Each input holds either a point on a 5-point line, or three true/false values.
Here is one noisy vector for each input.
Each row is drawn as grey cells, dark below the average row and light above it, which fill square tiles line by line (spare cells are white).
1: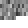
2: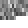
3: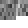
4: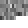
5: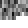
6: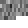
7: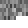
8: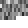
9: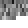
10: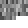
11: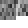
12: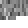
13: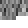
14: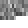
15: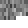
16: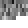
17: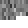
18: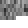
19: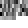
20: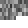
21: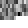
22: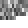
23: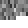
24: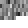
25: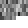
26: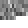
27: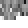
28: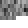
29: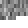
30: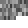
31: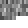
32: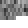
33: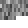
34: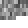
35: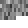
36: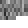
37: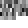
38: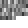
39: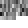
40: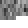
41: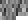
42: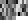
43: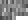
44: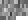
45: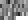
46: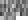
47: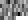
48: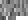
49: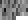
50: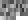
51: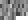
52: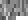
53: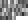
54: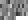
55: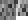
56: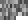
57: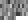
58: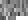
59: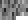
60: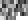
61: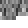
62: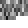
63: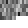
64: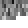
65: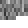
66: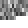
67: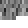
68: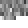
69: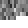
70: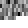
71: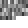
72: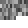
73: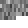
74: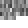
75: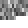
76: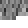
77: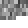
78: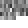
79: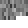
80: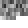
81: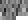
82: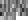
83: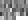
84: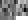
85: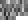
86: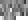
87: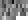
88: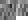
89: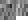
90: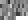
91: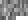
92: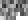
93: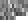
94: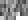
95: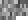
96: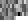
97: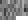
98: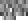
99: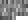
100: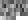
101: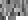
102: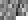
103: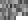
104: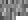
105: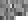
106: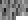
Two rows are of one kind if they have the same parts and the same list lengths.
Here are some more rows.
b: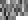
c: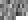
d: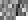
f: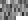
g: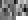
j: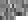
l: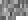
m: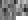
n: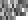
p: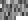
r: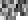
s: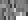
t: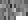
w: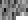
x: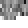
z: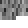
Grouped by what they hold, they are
b, c, d, f, g, j, l, m, n, p, s, t, w, z
r, x

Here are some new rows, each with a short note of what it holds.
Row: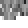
a point on a 5-point line
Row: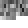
a point on a 5-point line
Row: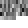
a point on a 5-point line
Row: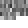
a point on a 5-point line
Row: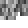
a point on a 5-point line
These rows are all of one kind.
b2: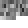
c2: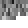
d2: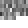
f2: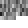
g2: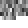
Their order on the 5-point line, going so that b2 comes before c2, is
g2, d2, f2, b2, c2.
